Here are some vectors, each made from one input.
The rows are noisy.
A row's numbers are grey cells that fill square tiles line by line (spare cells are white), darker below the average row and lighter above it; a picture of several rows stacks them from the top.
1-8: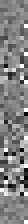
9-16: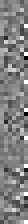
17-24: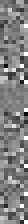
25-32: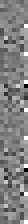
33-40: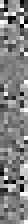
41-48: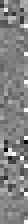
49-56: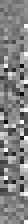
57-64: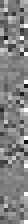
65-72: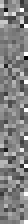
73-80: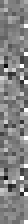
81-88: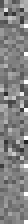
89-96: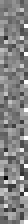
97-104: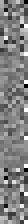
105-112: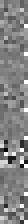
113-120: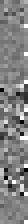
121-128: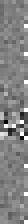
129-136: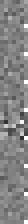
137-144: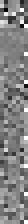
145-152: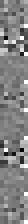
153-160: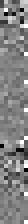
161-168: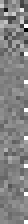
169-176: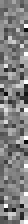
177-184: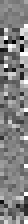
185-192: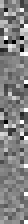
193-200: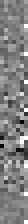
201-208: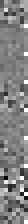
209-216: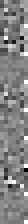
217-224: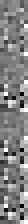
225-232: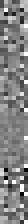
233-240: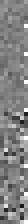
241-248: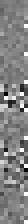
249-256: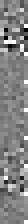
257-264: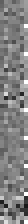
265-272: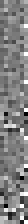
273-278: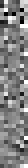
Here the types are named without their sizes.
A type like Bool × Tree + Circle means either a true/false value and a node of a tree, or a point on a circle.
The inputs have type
Bool × Bool × Bool × Bool × Bool + List(Line).
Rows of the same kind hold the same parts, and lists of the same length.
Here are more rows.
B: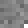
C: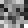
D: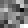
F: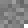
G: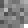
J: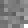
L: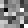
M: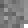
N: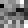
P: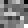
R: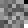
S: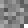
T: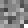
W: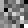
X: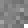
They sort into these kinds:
B, F, G, J, L, M, S, T, X
C, N
D, P
R, W

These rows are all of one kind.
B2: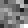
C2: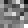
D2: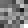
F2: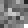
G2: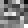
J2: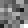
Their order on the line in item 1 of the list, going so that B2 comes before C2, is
J2, D2, F2, B2, G2, C2.
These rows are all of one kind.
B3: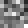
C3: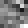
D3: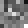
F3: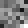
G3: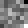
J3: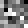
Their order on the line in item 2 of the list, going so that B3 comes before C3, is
B3, D3, G3, C3, F3, J3.
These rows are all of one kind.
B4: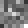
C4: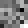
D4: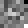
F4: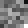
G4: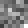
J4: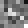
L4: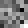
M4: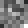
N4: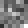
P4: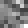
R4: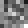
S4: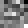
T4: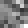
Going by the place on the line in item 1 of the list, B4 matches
M4, N4 and R4.
